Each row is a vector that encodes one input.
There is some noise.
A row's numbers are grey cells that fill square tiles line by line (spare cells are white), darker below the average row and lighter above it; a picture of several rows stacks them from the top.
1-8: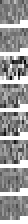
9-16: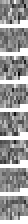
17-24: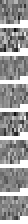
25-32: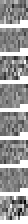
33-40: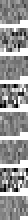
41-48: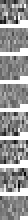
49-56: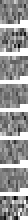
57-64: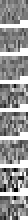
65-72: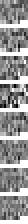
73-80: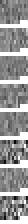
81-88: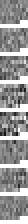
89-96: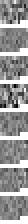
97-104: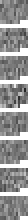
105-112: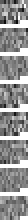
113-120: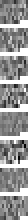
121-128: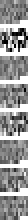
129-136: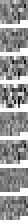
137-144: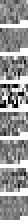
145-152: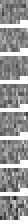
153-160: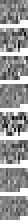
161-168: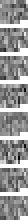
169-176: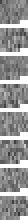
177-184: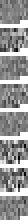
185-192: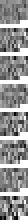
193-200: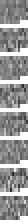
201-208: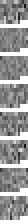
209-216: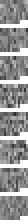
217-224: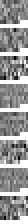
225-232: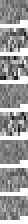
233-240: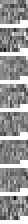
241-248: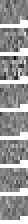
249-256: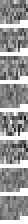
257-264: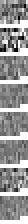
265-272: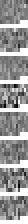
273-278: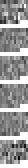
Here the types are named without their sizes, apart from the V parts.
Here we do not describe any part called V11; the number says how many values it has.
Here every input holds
a point on a circle, together with either a node of a tree, or a value of V11.
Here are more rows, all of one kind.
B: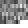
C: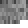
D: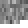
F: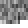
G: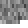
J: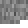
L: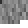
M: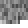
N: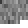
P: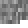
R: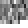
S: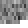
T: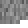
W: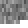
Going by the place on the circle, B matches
D, J, R and T.
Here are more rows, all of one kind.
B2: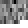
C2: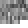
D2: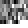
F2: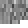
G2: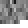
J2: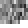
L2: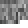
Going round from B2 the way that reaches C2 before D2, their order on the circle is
B2, C2, J2, F2, G2, D2, L2.
